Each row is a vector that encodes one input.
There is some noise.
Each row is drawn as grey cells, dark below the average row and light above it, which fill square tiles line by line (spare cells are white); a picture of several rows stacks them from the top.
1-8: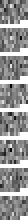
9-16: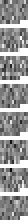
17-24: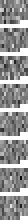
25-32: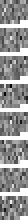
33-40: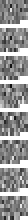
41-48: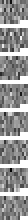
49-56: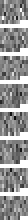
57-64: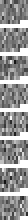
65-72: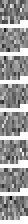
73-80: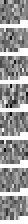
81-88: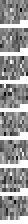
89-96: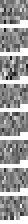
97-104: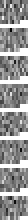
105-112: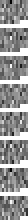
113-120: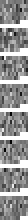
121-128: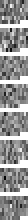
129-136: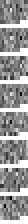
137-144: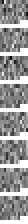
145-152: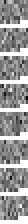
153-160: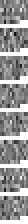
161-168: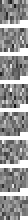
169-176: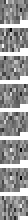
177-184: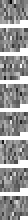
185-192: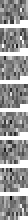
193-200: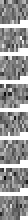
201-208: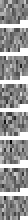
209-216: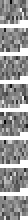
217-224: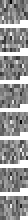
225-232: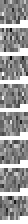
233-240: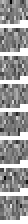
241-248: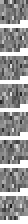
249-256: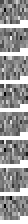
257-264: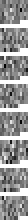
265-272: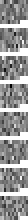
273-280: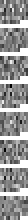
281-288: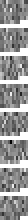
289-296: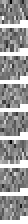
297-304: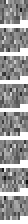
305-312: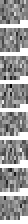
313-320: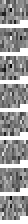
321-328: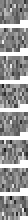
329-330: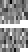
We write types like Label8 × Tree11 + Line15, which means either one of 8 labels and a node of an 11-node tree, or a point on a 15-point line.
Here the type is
Bool × Circle5 × (Circle11 + Unit) + List2(Circle13).
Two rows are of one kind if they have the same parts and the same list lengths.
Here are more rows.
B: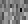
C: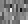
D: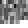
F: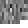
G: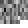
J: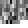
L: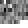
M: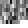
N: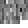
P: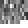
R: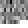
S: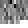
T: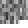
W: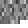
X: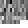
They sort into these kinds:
B, C, F, N
D, L, T
G, P, R, S, X
J, M
W

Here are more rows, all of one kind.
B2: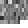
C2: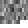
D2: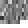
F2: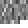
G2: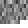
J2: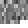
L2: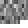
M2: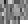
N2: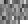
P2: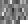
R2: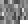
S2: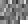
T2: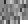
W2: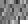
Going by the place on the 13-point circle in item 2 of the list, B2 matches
J2, M2 and R2.
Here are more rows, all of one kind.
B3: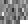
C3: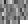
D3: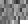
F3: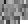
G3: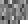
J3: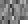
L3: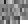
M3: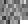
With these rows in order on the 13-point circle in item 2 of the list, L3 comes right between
C3 and D3.
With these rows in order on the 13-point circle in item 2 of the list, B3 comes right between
F3 and M3.
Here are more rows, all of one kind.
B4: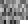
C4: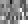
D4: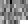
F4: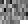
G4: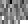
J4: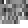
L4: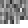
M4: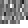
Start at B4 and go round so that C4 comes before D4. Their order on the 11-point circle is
B4, M4, J4, C4, D4, G4, F4, L4.
